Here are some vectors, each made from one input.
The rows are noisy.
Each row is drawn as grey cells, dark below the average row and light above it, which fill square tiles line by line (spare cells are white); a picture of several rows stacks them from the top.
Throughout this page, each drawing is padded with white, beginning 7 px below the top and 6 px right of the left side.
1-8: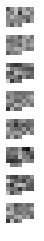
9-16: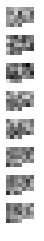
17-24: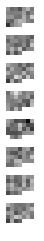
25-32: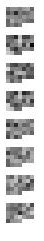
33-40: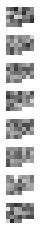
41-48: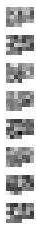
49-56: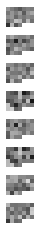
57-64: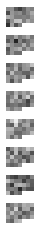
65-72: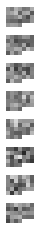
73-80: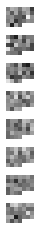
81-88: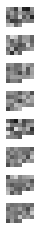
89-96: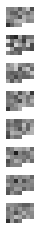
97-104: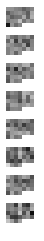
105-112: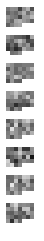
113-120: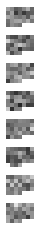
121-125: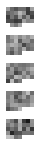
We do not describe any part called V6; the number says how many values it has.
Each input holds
either a point on a 3-point line and a point on a 5-point line, or a point on a 4-point line and a true/false value, or a value of V6.
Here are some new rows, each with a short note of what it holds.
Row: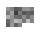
a value of V6
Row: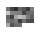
a point on a 4-point line and a true/false value
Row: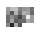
a point on a 3-point line and a point on a 5-point line
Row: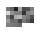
a point on a 4-point line and a true/false value
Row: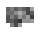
a point on a 4-point line and a true/false value
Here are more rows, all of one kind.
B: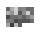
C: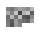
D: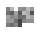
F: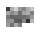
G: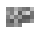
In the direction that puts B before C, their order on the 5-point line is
B, F, D, G, C.
